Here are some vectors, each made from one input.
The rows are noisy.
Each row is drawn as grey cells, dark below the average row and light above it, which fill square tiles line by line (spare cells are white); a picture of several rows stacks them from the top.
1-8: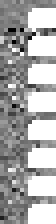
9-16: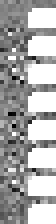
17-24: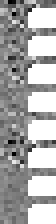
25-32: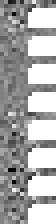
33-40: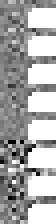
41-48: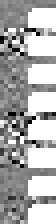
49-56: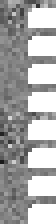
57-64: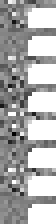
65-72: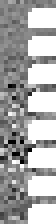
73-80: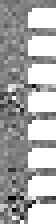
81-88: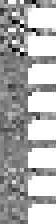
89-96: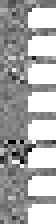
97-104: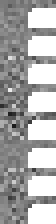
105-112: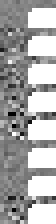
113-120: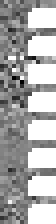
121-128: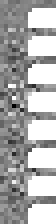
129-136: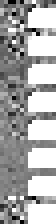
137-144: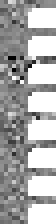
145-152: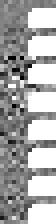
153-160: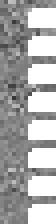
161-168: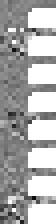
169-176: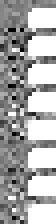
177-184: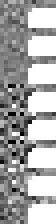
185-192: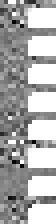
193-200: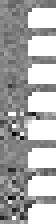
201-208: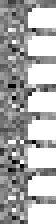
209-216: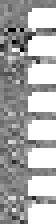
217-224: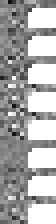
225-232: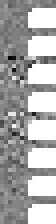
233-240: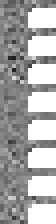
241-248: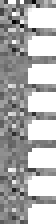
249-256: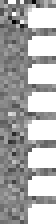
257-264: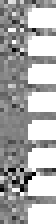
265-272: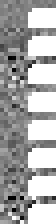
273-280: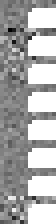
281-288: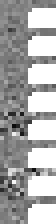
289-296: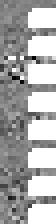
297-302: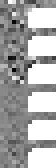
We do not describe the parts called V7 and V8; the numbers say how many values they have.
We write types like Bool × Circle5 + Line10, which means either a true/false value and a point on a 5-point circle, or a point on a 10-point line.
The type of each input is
(Bool × V7 × V8 + Unit) × Tree12 + Line4.
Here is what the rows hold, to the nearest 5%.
About 15% of them hold a point on a 4-point line. The rest hold a node of a 12-node tree, together with either a fixed value, or a true/false value, a value of V7 and a value of V8.
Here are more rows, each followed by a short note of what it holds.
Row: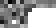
a point on a 4-point line
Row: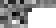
a point on a 4-point line
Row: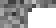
a node of a 12-node tree
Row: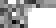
a node of a 12-node tree
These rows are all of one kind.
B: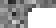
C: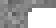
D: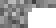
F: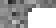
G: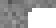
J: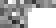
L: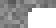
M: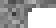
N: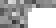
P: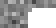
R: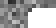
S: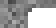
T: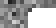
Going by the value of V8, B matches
M, P and S.
